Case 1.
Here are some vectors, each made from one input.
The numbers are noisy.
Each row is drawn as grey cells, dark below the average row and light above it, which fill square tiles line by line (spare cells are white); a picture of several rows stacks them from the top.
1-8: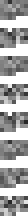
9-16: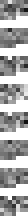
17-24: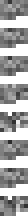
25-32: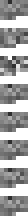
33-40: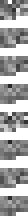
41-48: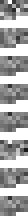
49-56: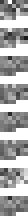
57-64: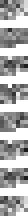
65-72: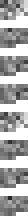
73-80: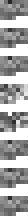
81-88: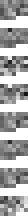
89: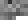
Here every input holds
either a point on a 6-point circle, or a fixed value, or three true/false values.
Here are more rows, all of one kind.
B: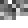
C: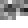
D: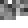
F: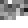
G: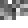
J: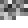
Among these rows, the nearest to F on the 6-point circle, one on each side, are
C and D.
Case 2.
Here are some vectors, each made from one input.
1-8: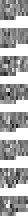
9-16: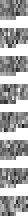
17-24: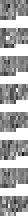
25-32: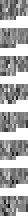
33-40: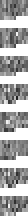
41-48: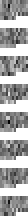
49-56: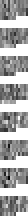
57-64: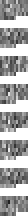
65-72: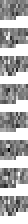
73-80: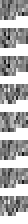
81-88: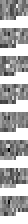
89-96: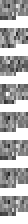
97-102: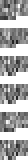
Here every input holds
a true/false value, together with either a fixed value, or a node of an 11-node tree.
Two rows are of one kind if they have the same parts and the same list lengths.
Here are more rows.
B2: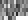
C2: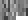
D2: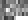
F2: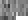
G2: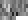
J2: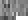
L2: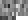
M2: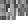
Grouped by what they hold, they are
B2
C2, D2, F2, G2, J2, L2, M2

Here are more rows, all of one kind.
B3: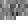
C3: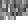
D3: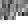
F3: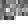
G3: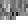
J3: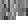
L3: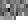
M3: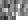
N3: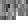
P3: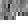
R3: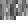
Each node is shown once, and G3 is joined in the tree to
B3 and F3.
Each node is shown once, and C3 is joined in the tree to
N3.
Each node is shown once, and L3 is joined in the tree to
J3.
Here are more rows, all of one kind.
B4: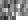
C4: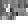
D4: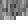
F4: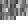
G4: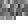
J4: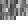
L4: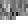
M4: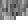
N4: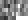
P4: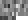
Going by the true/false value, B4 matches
N4 and P4.
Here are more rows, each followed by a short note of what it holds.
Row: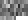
a node of an 11-node tree and a true/false value
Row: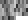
a true/false value
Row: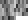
a true/false value
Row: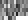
a true/false value
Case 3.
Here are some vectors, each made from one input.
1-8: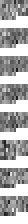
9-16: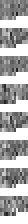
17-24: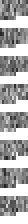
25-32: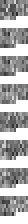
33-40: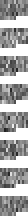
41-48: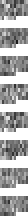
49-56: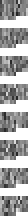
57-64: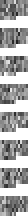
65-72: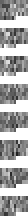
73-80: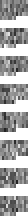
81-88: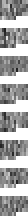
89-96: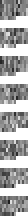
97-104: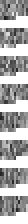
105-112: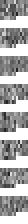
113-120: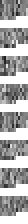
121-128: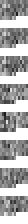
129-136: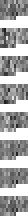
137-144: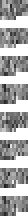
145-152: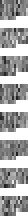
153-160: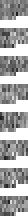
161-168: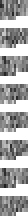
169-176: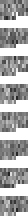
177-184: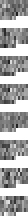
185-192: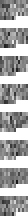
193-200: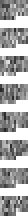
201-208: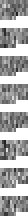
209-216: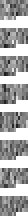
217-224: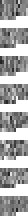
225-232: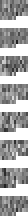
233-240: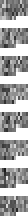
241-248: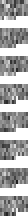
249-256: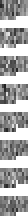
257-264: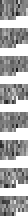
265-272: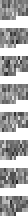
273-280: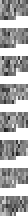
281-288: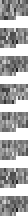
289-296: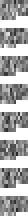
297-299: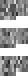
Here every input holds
a node of an 11-node tree and a true/false value.
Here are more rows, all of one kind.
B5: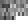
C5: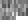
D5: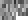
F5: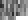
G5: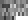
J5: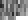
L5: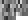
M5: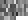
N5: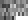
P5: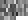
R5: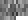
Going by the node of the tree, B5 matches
F5, G5, J5 and N5.
